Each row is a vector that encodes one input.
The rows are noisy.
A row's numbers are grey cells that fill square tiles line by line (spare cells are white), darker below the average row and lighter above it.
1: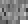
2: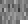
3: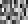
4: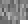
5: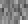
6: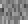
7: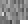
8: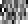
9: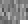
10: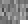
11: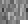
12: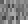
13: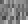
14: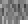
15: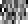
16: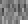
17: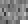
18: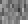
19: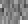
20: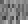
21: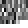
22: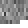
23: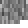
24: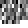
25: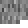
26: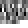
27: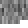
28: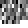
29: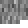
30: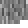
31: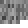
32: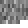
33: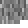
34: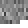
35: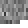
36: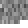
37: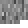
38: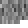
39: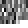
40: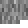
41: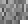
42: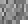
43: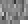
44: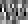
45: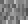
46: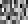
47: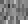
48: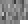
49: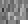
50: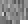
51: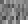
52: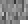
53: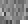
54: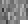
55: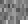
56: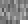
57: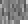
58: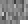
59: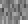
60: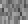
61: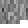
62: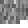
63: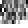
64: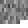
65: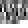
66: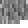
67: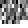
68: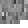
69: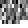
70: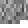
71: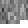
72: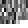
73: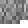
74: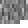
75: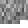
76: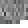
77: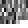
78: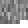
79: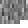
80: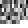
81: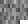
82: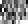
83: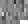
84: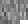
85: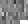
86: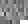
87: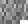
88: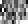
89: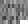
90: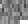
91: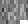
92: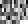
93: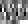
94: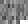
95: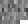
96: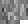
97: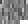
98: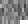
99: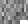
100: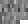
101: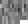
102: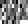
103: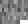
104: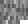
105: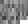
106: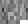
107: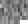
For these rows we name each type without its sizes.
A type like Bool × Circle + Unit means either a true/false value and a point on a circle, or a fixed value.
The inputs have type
Label + Line × Tree.
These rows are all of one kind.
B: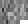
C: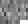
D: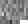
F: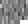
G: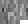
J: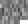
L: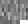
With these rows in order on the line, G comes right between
F and L.
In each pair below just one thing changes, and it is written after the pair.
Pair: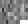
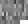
the node of the tree
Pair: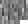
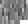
the place on the line
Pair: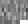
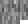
the node of the tree
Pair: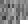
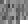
the place on the line
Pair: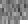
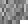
the node of the tree
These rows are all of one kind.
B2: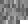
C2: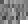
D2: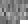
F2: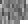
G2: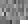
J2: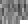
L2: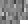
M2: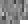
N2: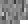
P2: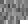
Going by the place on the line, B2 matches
J2, L2, M2 and N2.
